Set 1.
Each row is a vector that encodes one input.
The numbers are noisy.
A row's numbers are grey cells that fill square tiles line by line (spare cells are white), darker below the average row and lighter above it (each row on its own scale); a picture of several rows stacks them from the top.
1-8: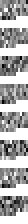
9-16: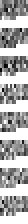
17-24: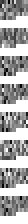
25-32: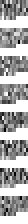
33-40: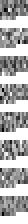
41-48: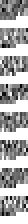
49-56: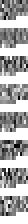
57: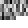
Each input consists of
three true/false values.
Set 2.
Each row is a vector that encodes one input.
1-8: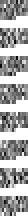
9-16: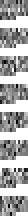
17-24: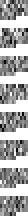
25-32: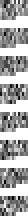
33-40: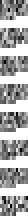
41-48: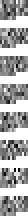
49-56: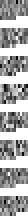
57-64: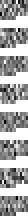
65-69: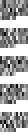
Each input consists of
either a fixed value, or three true/false values.
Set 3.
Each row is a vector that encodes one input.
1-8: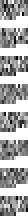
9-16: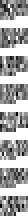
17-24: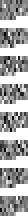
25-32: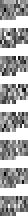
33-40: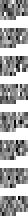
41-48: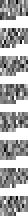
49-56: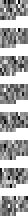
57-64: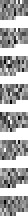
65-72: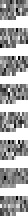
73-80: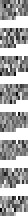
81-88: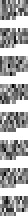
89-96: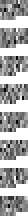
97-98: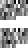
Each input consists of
either a fixed value, or three true/false values.
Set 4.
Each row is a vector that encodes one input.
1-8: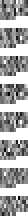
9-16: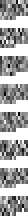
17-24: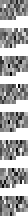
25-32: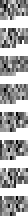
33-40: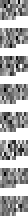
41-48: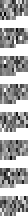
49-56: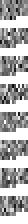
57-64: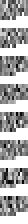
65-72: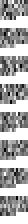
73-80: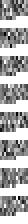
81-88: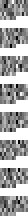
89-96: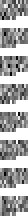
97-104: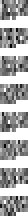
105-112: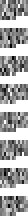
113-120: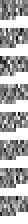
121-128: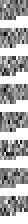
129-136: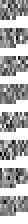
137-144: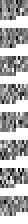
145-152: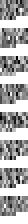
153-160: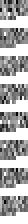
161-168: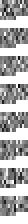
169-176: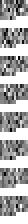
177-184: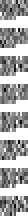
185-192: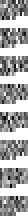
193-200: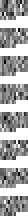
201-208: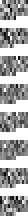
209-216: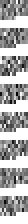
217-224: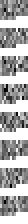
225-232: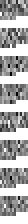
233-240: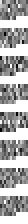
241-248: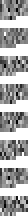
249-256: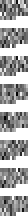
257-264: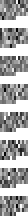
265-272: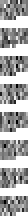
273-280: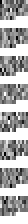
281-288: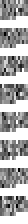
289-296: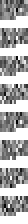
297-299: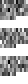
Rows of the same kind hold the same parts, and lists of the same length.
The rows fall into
2 kinds.
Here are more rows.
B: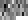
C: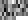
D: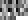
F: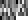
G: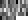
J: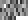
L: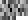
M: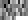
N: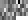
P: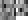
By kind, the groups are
B, C, D, J, L, M, N, P
F, G

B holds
three true/false values.
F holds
a fixed value.
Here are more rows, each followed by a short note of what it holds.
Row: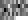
three true/false values
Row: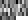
a fixed value
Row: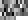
three true/false values
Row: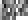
three true/false values
